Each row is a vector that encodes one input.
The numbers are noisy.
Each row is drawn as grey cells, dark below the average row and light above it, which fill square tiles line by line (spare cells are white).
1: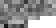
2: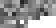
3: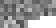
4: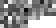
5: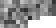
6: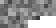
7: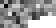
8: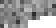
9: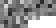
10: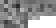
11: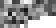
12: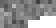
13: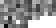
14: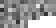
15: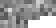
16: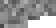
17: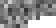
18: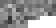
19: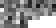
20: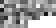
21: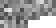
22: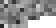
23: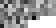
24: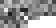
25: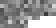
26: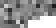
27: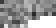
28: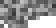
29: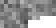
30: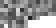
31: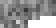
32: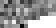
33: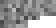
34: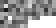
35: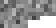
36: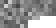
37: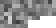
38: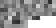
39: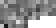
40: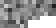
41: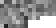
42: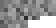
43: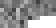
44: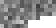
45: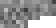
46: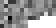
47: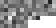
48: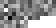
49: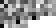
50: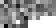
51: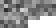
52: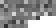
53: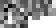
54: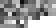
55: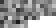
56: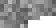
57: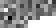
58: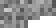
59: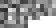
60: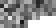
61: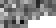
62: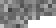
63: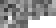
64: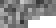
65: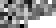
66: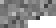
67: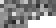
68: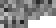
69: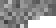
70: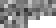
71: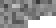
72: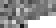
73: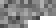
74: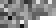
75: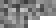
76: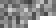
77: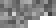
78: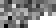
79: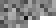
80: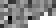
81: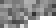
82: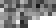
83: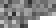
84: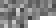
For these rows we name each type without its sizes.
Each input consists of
a point on a line.
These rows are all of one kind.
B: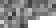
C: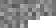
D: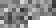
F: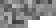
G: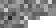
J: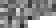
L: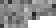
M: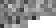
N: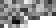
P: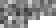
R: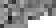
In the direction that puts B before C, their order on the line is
J, B, F, N, R, M, L, C, D, P, G.
